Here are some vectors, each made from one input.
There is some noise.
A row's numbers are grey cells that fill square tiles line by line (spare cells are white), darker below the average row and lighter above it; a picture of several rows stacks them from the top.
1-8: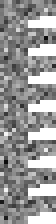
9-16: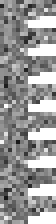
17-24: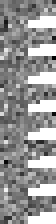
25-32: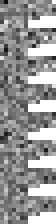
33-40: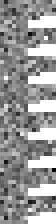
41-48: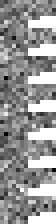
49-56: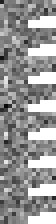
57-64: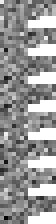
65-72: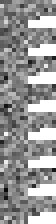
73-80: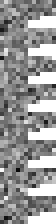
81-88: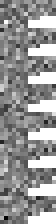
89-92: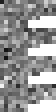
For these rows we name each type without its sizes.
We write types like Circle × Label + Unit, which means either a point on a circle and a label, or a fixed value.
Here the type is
Bool × Line × (Tree + Unit).
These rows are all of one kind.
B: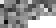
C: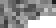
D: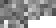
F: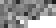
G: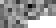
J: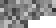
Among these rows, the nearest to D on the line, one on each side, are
B and G.
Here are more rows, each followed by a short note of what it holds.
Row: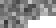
a point on a line, a node of a tree and a true/false value
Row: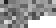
a point on a line, a node of a tree and a true/false value
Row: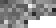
a point on a line, a node of a tree and a true/false value
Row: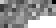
a point on a line, a node of a tree and a true/false value
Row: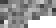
a point on a line, a node of a tree and a true/false value
